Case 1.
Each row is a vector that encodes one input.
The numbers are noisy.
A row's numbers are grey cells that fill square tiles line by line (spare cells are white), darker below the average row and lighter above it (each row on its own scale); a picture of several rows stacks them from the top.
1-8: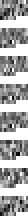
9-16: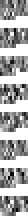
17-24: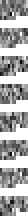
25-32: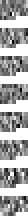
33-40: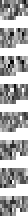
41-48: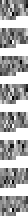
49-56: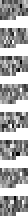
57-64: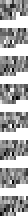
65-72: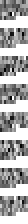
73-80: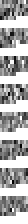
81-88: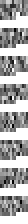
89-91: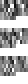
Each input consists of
three true/false values.
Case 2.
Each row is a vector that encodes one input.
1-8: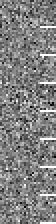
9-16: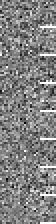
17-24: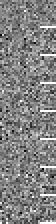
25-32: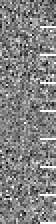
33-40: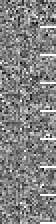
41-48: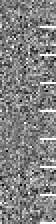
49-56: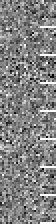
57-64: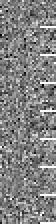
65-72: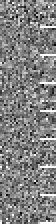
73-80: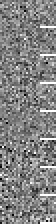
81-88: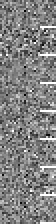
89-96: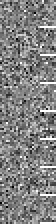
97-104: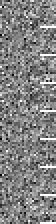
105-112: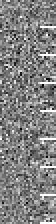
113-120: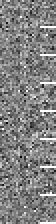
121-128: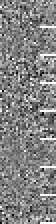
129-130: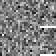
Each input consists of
one of 4 labels.
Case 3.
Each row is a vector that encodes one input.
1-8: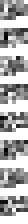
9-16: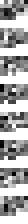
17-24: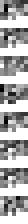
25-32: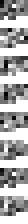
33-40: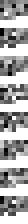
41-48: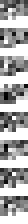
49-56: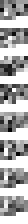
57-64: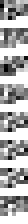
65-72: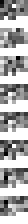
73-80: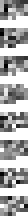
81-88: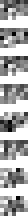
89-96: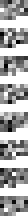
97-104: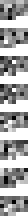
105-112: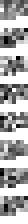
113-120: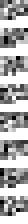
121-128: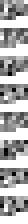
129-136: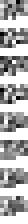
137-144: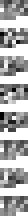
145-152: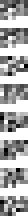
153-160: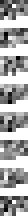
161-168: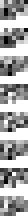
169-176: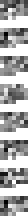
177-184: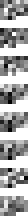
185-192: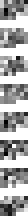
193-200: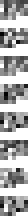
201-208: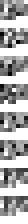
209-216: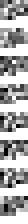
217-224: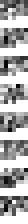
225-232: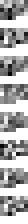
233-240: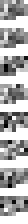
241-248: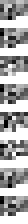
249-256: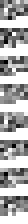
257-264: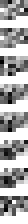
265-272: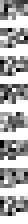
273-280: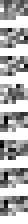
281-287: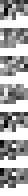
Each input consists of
one of 6 labels.
